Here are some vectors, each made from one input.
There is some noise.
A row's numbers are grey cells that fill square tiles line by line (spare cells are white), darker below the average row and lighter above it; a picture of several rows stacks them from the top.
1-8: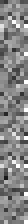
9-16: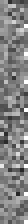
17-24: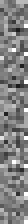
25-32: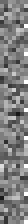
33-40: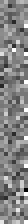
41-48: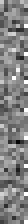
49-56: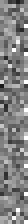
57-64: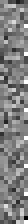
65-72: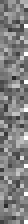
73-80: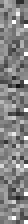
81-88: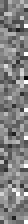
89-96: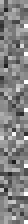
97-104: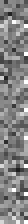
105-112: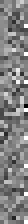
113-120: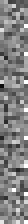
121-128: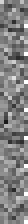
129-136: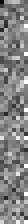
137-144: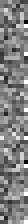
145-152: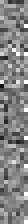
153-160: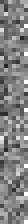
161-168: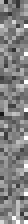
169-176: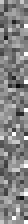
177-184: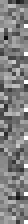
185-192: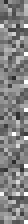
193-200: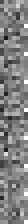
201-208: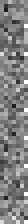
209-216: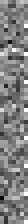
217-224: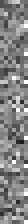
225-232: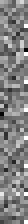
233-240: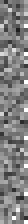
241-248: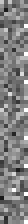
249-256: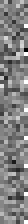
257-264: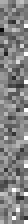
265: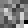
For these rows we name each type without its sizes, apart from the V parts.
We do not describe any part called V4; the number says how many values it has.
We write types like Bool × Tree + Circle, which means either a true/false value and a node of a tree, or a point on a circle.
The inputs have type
List(Line) + Tree × V4.
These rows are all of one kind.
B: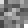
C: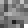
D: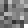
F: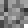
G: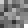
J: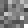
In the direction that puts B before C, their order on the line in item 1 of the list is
F, B, G, C, D, J.
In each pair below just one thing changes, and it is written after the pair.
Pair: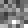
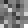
the node of the tree
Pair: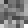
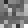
the node of the tree
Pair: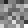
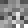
the node of the tree
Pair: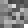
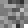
the node of the tree
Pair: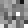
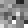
the node of the tree
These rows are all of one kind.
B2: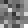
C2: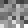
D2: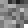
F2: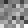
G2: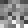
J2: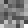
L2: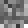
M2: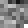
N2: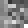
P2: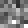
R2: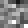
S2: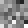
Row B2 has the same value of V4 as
J2, L2 and P2.
